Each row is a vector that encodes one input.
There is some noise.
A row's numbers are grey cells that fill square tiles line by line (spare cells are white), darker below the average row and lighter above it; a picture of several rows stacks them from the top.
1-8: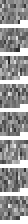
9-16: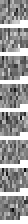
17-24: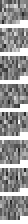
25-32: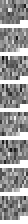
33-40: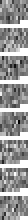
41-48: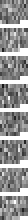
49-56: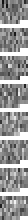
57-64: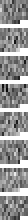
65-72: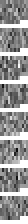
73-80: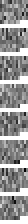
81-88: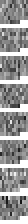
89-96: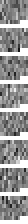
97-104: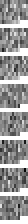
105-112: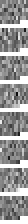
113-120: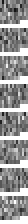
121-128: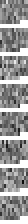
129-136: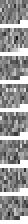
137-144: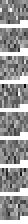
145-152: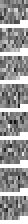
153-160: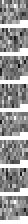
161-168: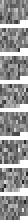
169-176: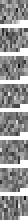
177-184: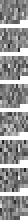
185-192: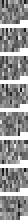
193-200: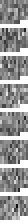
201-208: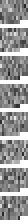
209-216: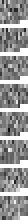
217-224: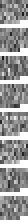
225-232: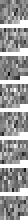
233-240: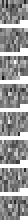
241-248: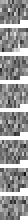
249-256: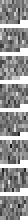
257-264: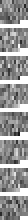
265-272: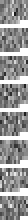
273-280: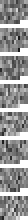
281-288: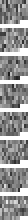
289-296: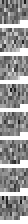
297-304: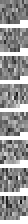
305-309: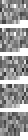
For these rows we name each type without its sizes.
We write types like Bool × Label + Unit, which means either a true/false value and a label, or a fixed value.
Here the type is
Bool × Bool × Bool + Circle × Label + Line.
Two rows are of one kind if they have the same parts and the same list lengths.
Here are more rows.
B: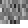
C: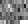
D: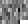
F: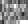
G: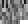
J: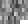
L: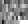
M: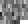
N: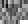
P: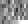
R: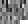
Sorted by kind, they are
B, C, D, J, M
F, L, P
G, N, R

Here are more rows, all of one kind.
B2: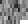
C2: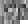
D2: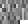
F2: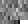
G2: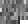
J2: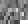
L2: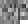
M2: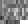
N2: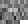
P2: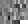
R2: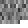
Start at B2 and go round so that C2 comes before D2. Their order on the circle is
B2, R2, P2, C2, L2, G2, F2, J2, N2, M2, D2.
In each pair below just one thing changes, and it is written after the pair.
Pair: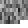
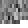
the label
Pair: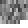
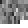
the place on the circle
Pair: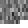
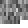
the label
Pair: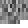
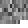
the place on the circle
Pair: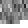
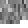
the place on the circle
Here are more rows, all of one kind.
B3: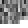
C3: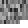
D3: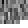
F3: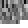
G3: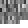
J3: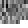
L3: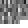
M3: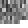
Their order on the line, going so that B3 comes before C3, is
F3, J3, M3, G3, B3, L3, D3, C3.
